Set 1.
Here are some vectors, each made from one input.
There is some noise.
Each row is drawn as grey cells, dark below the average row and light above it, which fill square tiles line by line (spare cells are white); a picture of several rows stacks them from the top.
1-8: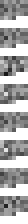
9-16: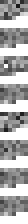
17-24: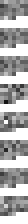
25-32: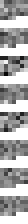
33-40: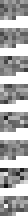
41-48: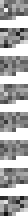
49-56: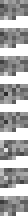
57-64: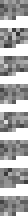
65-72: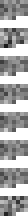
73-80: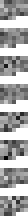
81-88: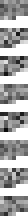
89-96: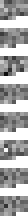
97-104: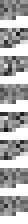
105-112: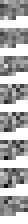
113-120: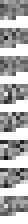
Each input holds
a point on a 6-point line.
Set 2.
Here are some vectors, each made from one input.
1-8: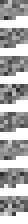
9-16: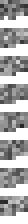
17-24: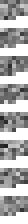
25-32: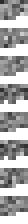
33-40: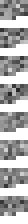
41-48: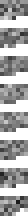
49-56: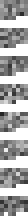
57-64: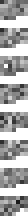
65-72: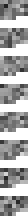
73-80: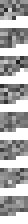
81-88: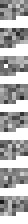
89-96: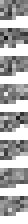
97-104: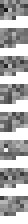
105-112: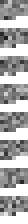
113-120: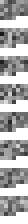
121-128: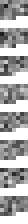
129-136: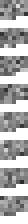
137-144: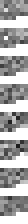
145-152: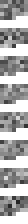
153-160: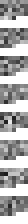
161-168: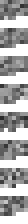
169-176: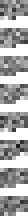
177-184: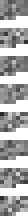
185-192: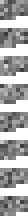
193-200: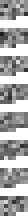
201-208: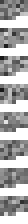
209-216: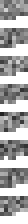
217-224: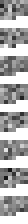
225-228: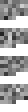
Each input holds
a point on each of two 6-point lines.
